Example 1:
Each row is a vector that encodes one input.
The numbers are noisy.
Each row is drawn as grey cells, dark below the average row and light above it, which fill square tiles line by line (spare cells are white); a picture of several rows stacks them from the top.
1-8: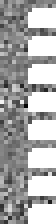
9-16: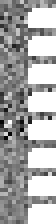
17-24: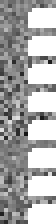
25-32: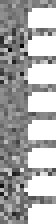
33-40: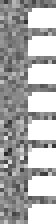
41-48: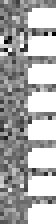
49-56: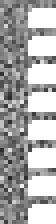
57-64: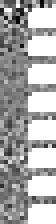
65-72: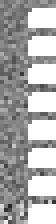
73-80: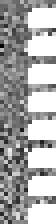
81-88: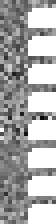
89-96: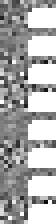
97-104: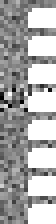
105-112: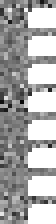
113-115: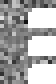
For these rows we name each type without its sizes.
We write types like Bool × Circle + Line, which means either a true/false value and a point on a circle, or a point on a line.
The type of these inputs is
Bool × Bool × Bool + Unit.
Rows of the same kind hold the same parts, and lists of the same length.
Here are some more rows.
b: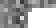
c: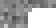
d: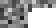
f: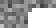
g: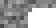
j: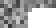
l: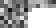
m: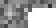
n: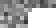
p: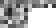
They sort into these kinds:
b, l
c, d, f, g, j, m, n, p

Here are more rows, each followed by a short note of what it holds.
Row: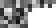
a fixed value
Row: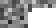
three true/false values
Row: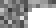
a fixed value
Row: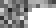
a fixed value
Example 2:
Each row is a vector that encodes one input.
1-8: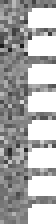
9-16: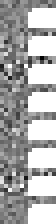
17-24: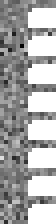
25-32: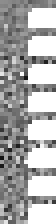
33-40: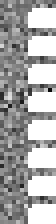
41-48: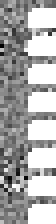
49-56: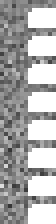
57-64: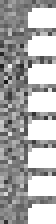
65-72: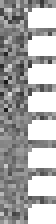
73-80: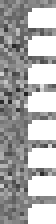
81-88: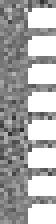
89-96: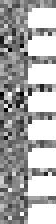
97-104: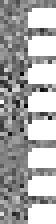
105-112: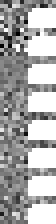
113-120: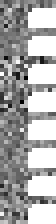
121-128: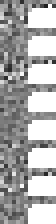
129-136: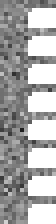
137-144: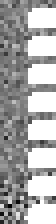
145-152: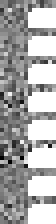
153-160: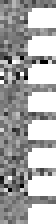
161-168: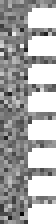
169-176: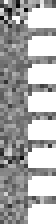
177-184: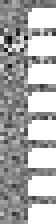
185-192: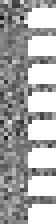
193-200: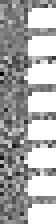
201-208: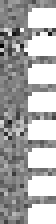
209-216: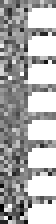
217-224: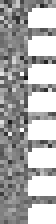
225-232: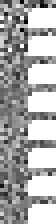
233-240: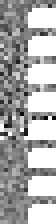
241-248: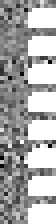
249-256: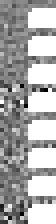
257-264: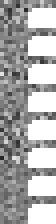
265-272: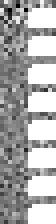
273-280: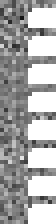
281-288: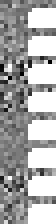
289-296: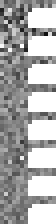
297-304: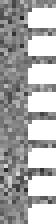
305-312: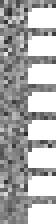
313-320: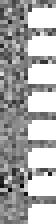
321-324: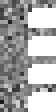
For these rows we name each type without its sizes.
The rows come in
2 kinds.
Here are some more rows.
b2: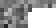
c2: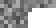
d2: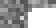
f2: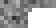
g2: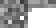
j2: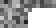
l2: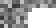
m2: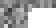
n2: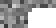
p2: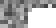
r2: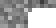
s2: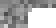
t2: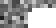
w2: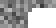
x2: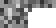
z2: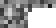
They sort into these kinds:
b2, c2, f2, j2, l2, m2, n2, p2, r2, s2, t2, w2, x2, z2
d2, g2

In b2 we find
three true/false values.
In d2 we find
a fixed value.
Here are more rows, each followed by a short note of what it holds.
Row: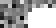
three true/false values
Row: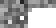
a fixed value
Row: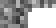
a fixed value
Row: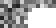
three true/false values
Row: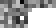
a fixed value
